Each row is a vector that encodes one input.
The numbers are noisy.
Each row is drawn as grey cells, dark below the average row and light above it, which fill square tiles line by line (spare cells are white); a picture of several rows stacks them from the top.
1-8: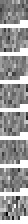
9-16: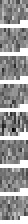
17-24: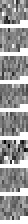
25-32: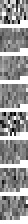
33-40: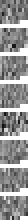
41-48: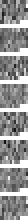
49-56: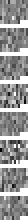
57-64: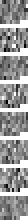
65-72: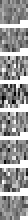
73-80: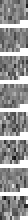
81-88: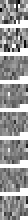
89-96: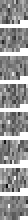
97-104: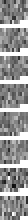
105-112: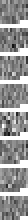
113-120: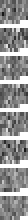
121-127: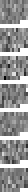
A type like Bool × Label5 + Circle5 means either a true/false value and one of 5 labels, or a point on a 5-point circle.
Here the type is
Circle5 × Circle6 + Unit.
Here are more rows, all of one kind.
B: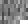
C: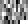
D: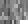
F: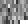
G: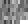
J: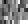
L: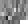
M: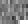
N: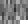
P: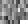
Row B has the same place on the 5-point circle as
D, F, G and J.
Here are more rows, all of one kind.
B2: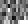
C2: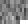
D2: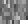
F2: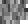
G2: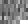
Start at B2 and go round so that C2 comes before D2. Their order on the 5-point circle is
B2, C2, F2, G2, D2.
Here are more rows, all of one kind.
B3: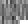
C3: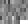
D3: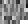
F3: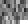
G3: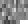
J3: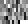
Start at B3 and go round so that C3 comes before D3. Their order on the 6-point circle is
B3, J3, F3, C3, D3, G3.
